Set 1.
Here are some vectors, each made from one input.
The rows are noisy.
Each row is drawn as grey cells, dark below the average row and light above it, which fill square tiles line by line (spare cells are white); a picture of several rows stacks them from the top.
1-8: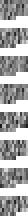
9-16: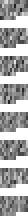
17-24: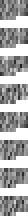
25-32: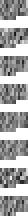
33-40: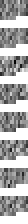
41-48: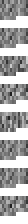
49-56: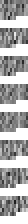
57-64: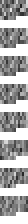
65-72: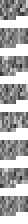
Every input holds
a point on a 6-point circle.
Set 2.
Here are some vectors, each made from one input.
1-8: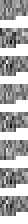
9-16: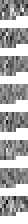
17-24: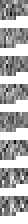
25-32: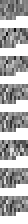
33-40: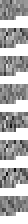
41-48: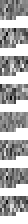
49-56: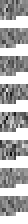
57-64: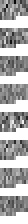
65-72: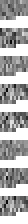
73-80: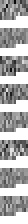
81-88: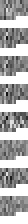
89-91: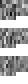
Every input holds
a point on a 17-point line.
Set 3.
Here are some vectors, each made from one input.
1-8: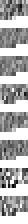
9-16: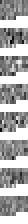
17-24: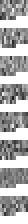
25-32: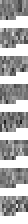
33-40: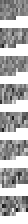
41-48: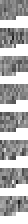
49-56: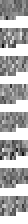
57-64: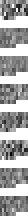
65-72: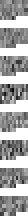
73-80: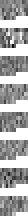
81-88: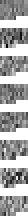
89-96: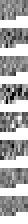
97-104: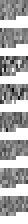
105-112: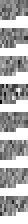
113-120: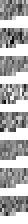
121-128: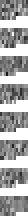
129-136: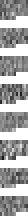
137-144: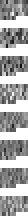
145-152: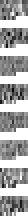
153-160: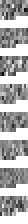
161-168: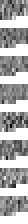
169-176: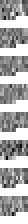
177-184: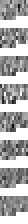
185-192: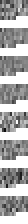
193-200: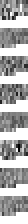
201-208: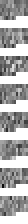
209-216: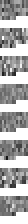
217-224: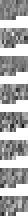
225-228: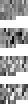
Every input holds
a point on a 15-point line.
